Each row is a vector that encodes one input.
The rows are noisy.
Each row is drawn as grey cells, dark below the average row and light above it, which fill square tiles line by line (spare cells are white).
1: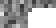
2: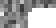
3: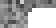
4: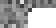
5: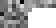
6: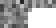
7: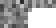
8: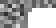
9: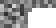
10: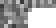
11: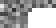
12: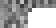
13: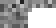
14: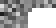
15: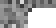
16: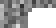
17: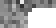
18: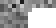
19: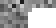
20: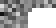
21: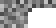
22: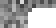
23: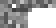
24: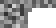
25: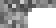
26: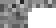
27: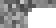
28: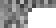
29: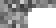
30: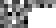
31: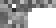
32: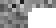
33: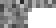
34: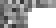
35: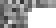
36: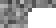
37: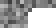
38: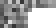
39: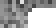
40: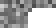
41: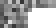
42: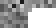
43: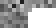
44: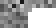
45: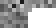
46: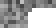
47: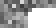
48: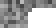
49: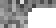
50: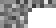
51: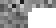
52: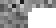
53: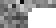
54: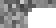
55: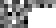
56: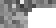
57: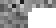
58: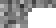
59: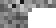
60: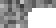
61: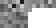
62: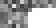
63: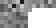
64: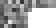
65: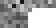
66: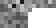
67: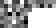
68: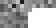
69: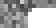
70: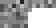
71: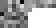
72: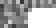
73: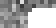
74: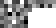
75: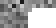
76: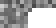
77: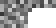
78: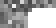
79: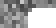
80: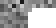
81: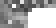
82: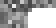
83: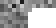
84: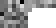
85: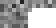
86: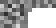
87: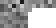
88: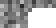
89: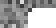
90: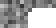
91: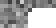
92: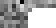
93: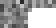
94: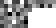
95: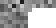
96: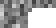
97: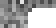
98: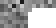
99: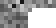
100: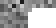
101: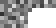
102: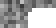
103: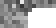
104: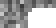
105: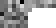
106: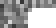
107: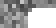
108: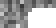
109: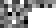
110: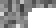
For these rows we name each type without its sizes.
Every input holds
a list of points on a line.
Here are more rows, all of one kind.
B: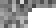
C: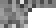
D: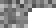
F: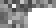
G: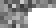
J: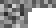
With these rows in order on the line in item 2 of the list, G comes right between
F and J.
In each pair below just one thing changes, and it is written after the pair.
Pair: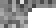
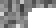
the place on the line in item 2 of the list
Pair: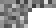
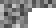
the place on the line in item 2 of the list
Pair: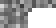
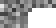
the place on the line in item 1 of the list
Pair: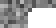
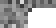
the place on the line in item 2 of the list
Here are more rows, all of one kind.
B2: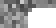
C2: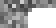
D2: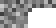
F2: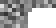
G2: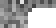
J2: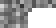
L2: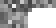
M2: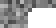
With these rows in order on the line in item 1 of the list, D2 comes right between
F2 and J2.
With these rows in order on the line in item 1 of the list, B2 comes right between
C2 and G2.
